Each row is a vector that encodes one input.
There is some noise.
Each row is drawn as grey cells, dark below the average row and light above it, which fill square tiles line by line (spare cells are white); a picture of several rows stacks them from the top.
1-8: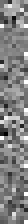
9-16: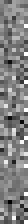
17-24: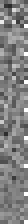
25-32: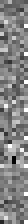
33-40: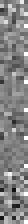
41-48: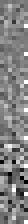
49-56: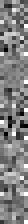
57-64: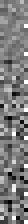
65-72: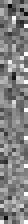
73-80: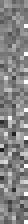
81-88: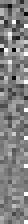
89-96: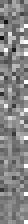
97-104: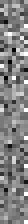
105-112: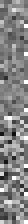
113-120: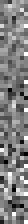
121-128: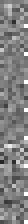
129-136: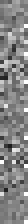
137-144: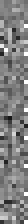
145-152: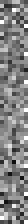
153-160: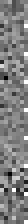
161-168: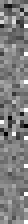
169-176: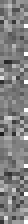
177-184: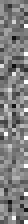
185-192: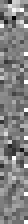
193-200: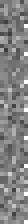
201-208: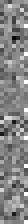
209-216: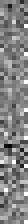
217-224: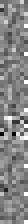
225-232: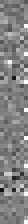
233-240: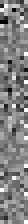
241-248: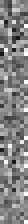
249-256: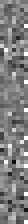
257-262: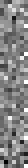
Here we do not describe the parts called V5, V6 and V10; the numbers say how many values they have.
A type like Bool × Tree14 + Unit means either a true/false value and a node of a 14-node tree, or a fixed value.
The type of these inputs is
Bool × V10 + Line7 × Line7 + (Line9 + V6) × V5.
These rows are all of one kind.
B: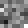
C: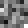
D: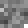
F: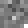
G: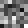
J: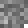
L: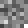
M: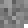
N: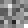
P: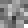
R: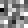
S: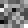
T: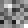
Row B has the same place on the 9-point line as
D, J and R.
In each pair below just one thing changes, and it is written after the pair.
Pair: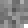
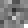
the place on the 9-point line
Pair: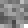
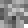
the place on the 9-point line
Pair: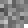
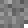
the value of V5
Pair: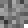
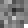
the place on the 9-point line
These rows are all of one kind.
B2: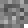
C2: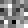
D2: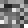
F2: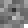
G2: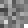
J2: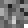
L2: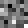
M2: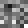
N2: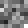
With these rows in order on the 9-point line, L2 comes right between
D2 and J2.
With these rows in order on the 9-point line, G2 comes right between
C2 and N2.
